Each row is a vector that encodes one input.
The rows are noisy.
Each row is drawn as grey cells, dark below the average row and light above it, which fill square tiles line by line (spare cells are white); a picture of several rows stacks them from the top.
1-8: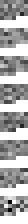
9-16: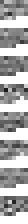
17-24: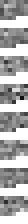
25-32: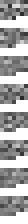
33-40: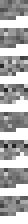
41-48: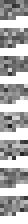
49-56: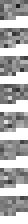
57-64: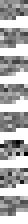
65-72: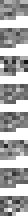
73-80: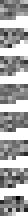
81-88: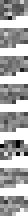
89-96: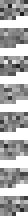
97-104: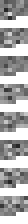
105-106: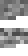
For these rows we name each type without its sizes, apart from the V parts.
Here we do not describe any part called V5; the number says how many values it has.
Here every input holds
a list of items, each a true/false value and a value of V5.
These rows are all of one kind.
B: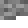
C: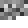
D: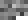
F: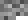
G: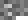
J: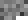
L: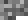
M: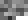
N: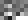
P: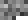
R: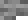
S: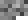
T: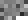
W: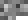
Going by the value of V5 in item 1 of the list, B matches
P, R and T.
